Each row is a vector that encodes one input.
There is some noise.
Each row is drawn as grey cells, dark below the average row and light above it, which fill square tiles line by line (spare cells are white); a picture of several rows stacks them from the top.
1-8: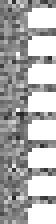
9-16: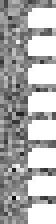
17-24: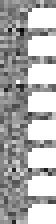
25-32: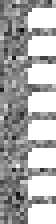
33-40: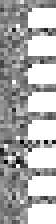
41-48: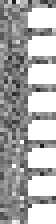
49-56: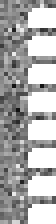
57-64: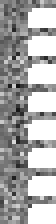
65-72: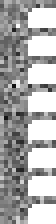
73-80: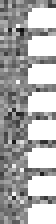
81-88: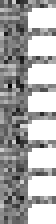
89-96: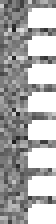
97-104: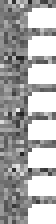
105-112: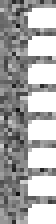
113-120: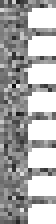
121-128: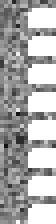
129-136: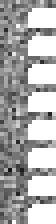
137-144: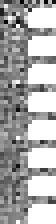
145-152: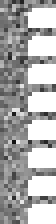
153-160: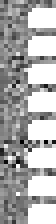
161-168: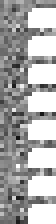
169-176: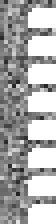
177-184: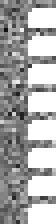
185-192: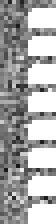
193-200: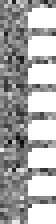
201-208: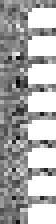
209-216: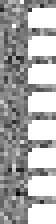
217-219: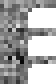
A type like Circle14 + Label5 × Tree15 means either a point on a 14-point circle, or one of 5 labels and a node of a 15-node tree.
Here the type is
List3(Line9).
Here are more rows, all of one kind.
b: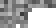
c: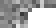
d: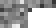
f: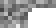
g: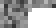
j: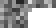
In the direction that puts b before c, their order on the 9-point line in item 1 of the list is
d, b, f, c, g, j.
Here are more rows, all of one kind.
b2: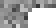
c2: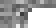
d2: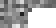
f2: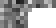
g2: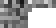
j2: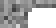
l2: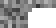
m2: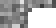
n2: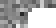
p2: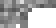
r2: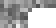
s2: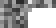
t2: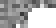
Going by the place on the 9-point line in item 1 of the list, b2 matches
n2, r2 and t2.
